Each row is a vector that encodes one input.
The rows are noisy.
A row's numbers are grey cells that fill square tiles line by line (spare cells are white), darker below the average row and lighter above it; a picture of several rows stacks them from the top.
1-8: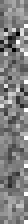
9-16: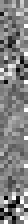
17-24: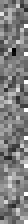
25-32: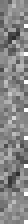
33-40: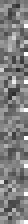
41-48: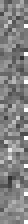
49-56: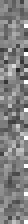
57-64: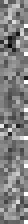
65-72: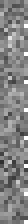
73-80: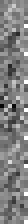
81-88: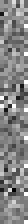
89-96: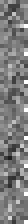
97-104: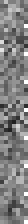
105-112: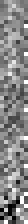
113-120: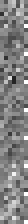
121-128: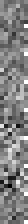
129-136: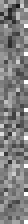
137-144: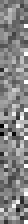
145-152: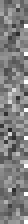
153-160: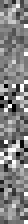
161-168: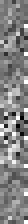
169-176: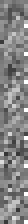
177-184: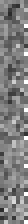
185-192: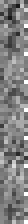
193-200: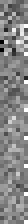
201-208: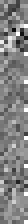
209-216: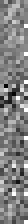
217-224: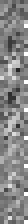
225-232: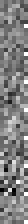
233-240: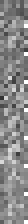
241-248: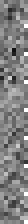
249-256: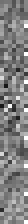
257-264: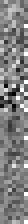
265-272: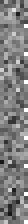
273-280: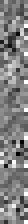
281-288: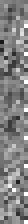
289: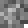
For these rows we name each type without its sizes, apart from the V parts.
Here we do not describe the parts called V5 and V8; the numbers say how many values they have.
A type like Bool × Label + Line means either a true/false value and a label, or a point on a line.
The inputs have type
List(Line) + (Tree + V5) × V8.
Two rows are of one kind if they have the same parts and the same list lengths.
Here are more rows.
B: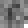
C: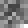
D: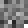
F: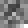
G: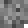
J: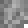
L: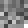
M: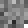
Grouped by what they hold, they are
B
C, F
D, G, M
J
L

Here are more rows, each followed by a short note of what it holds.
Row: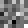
a value of V5 and a value of V8
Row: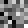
a value of V5 and a value of V8
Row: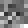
the empty list
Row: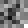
a list of one item
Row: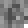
a list of one item
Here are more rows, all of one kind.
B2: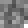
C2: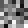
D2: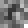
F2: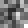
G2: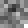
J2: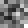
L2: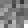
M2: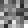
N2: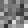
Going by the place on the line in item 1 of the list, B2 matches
D2 and F2.
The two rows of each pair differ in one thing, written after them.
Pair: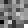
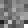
the value of V8
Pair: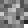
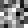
the value of V8
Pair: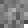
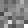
the value of V8
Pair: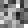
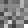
the value of V5
